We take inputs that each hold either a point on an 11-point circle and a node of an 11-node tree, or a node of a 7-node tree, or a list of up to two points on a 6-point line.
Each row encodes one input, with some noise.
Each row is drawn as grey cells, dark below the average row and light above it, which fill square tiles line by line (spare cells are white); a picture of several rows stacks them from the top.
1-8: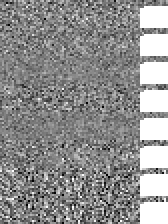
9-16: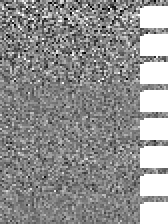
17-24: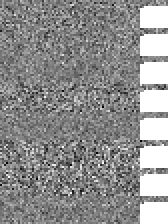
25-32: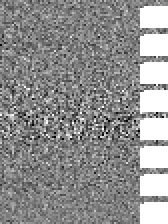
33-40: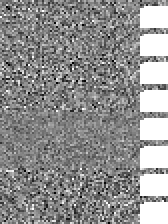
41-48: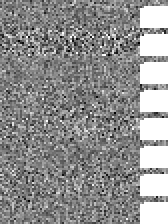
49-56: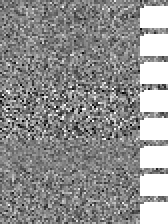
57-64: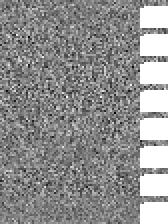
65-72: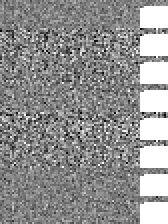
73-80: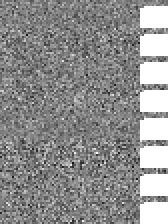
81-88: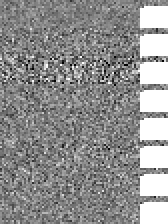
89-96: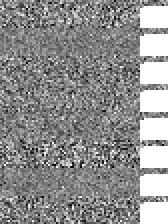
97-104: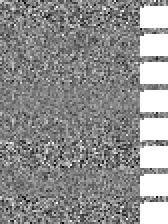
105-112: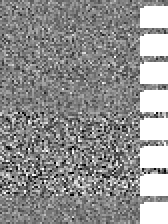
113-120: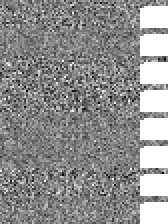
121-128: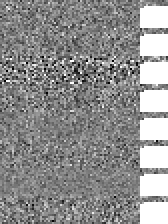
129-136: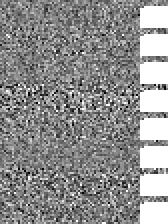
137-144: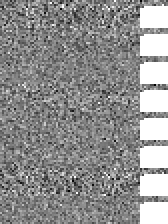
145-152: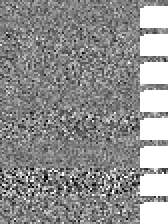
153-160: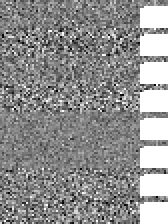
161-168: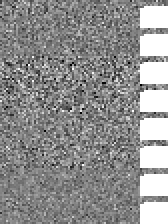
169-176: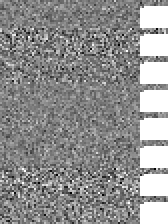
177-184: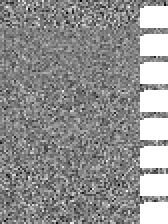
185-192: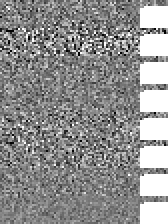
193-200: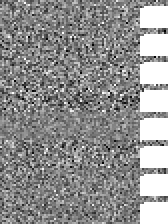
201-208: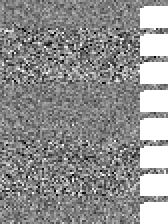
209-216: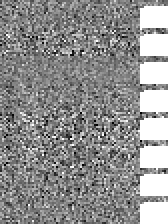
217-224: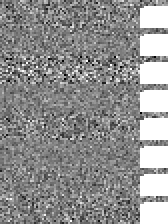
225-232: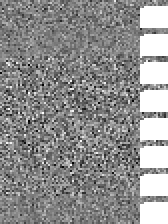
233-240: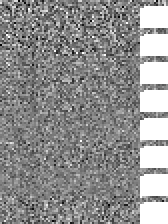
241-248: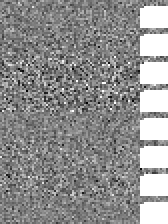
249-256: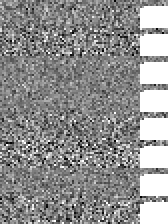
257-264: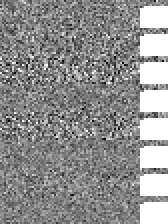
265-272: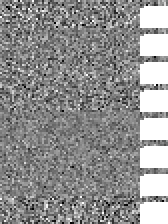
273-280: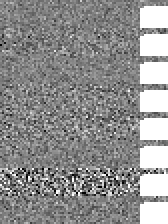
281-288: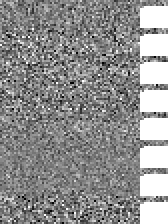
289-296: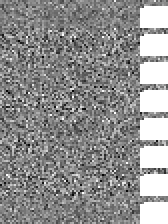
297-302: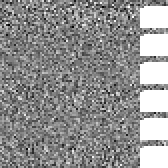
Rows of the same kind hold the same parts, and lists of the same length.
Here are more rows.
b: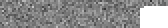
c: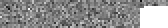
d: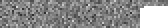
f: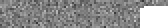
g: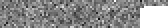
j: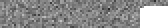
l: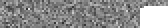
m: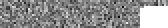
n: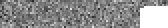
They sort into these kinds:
b, n
c, g, m
d, j
f
l

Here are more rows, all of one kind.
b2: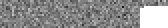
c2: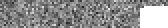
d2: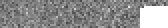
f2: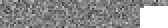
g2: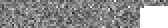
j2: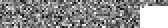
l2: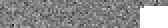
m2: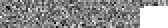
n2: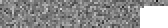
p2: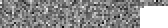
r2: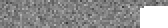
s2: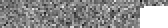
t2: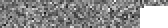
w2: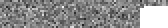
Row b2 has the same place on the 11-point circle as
c2, j2 and t2.
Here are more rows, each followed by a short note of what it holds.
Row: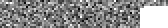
a list of one item
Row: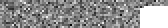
a list of two items
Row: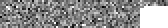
a list of one item
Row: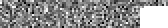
a point on an 11-point circle and a node of an 11-node tree
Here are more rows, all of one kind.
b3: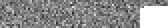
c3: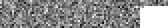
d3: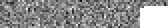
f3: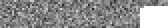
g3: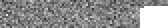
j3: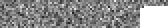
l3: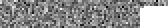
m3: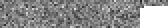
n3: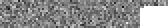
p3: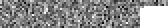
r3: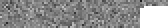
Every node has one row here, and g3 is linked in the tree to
r3.
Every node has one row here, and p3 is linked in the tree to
n3.
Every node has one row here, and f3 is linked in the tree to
b3 and c3.
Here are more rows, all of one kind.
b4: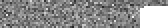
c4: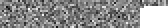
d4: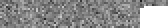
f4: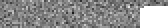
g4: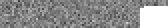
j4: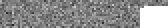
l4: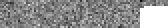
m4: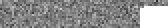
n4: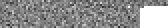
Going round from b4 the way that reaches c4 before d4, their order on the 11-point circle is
b4, c4, n4, j4, d4, m4, f4, l4, g4.
